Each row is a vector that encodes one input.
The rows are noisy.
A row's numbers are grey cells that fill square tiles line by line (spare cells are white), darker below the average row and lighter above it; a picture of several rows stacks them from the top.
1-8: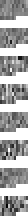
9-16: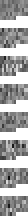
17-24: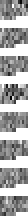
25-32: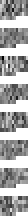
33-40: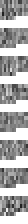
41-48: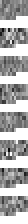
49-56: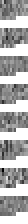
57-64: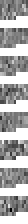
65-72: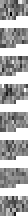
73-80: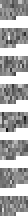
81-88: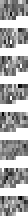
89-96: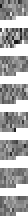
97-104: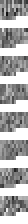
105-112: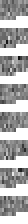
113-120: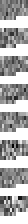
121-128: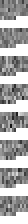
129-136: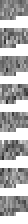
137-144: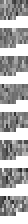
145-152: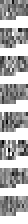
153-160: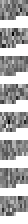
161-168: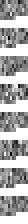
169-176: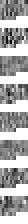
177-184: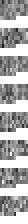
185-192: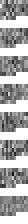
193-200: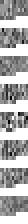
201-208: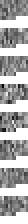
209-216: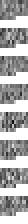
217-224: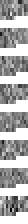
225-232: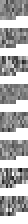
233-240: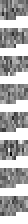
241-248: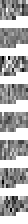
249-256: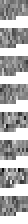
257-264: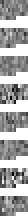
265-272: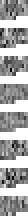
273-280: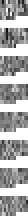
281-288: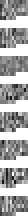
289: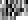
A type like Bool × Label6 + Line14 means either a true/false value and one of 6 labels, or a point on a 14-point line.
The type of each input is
Bool × Circle9.
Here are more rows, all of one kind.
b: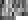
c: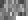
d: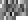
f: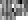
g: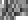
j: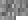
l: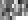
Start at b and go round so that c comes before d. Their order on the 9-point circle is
b, g, l, j, c, f, d.
